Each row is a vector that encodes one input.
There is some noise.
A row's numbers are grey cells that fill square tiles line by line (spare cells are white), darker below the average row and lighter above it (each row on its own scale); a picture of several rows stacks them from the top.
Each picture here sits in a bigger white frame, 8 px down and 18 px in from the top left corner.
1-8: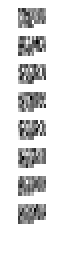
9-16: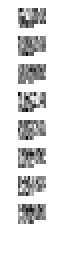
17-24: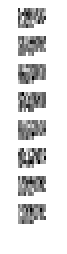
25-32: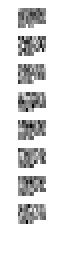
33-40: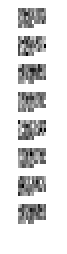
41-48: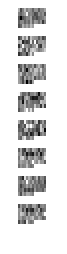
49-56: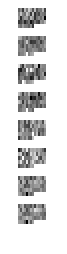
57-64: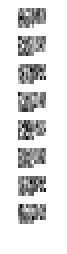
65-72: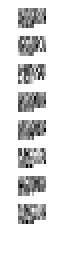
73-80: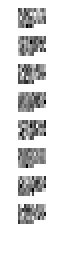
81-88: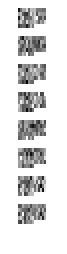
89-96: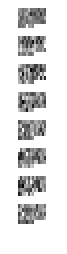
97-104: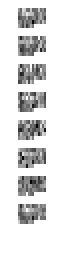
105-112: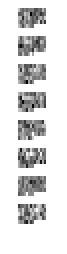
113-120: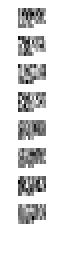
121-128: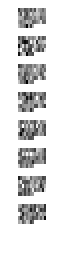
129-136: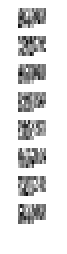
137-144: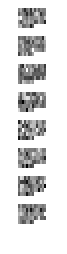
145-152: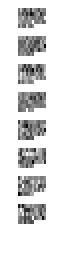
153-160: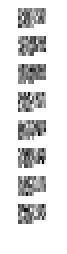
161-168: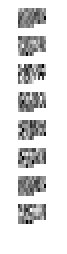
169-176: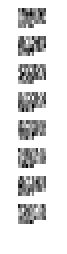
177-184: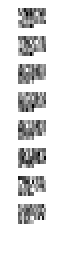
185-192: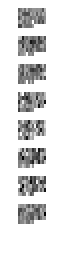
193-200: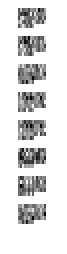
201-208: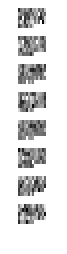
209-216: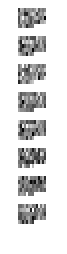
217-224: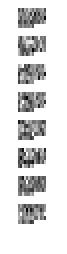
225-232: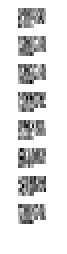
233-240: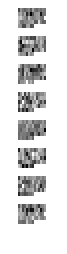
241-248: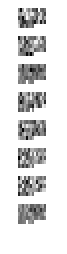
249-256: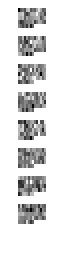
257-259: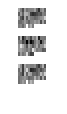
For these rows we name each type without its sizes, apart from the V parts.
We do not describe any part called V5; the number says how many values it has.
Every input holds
a true/false value and a value of V5, together with either a fixed value, or a node of a tree.
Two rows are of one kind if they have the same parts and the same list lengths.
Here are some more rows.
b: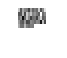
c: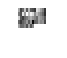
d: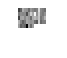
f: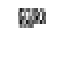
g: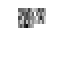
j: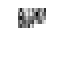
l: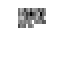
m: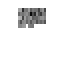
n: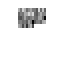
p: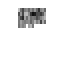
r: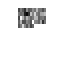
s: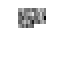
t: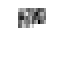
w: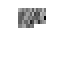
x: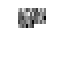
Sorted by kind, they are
b, c, d, f, g, j, n, r, s, t, w, x
l, m, p

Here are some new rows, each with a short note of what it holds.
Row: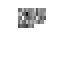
a node of a tree, a true/false value and a value of V5
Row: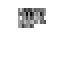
a true/false value and a value of V5
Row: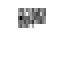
a node of a tree, a true/false value and a value of V5
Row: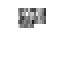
a node of a tree, a true/false value and a value of V5
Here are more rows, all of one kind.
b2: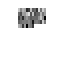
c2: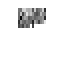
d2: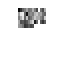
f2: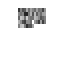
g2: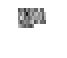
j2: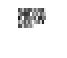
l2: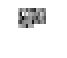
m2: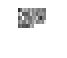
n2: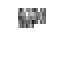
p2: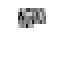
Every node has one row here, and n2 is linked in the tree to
f2, j2 and m2.
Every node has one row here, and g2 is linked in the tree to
d2.
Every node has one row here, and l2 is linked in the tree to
p2.
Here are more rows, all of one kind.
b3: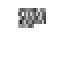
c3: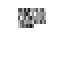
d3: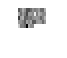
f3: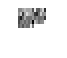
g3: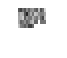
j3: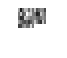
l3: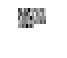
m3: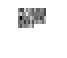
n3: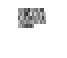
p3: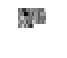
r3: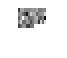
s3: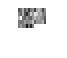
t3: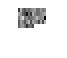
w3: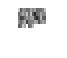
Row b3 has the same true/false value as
f3, j3, m3 and w3.
